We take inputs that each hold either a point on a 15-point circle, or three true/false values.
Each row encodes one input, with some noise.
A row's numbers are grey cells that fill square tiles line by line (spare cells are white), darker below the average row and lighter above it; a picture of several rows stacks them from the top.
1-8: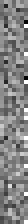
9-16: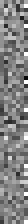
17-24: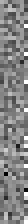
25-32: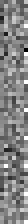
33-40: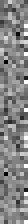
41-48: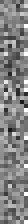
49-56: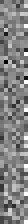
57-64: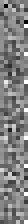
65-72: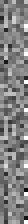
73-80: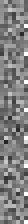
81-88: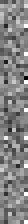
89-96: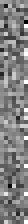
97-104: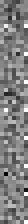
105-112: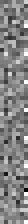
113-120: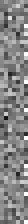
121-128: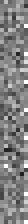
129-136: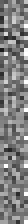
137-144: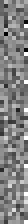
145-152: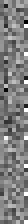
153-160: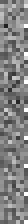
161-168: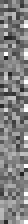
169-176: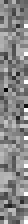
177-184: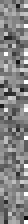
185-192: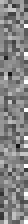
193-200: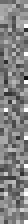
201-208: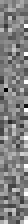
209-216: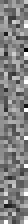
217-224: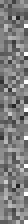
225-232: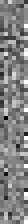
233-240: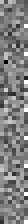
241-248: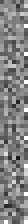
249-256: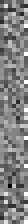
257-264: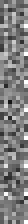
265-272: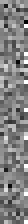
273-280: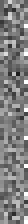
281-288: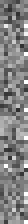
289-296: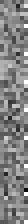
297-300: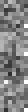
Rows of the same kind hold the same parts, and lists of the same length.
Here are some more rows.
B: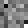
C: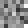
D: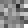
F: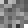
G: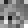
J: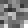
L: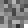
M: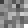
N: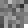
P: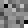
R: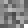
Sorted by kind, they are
B, C, D, M, P, R
F, G, J, L, N

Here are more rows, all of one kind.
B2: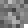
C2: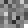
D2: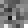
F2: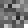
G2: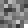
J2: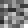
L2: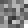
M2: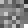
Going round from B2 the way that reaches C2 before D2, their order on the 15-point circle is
B2, M2, C2, F2, D2, J2, L2, G2.
